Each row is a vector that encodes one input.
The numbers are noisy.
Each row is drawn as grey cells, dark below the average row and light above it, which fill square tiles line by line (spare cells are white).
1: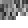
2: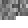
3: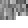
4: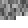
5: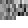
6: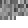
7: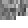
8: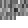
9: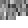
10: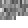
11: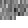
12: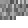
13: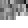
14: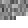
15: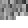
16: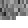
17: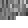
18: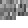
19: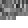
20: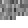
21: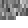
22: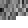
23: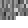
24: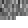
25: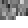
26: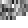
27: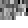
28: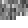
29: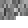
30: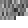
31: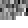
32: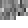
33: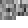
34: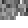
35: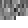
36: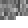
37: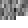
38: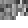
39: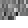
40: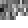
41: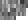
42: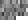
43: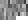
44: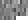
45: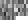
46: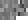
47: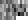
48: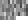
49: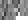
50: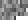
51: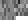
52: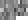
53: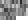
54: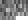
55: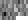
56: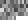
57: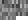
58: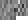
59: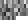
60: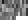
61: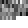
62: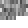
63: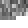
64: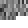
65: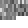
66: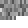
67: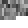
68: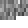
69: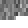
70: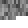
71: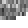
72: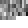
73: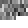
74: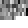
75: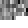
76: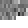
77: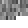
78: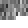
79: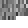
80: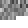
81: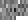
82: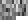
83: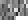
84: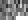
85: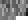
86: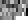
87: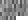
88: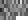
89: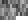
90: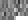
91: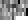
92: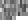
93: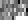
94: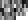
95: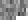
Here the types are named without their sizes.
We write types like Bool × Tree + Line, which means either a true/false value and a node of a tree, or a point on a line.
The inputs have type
Bool × (Line × Line + Unit).
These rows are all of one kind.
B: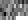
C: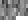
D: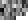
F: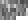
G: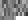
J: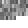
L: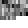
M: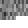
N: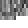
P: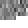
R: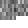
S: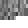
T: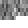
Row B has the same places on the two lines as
F, M, N and P.
